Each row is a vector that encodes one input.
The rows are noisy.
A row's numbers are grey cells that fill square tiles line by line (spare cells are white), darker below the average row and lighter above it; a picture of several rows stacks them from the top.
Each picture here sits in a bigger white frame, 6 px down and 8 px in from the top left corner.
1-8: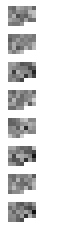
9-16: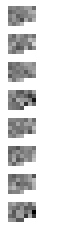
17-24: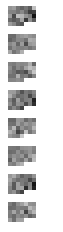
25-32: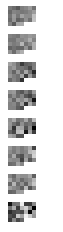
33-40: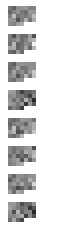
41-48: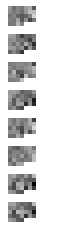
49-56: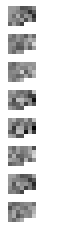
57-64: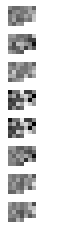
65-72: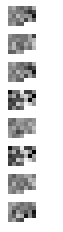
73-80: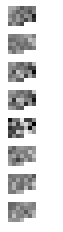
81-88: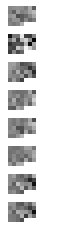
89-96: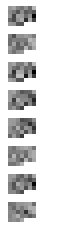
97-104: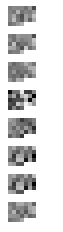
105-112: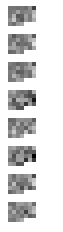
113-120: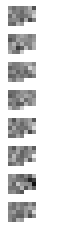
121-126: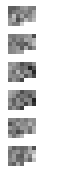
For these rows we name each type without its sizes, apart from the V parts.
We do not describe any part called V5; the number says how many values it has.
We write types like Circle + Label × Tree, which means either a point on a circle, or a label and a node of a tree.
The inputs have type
List(Bool × Line × V5).
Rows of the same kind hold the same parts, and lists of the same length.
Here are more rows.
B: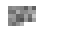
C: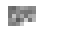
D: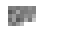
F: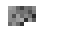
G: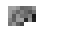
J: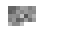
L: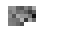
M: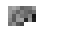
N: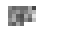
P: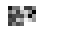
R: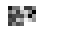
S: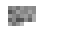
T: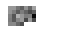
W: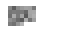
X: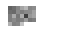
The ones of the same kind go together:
B, C, D, J, N, S, W, X
F, G, L, M, T
P, R

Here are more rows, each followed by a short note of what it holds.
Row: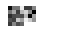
the empty list
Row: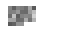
a list of two items
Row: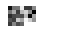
the empty list
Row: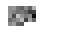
a list of one item
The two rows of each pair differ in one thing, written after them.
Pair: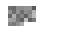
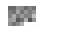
the value of V5 in item 1 of the list
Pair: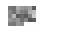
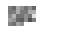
the value of V5 in item 1 of the list
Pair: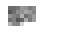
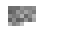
the place on the line in item 2 of the list
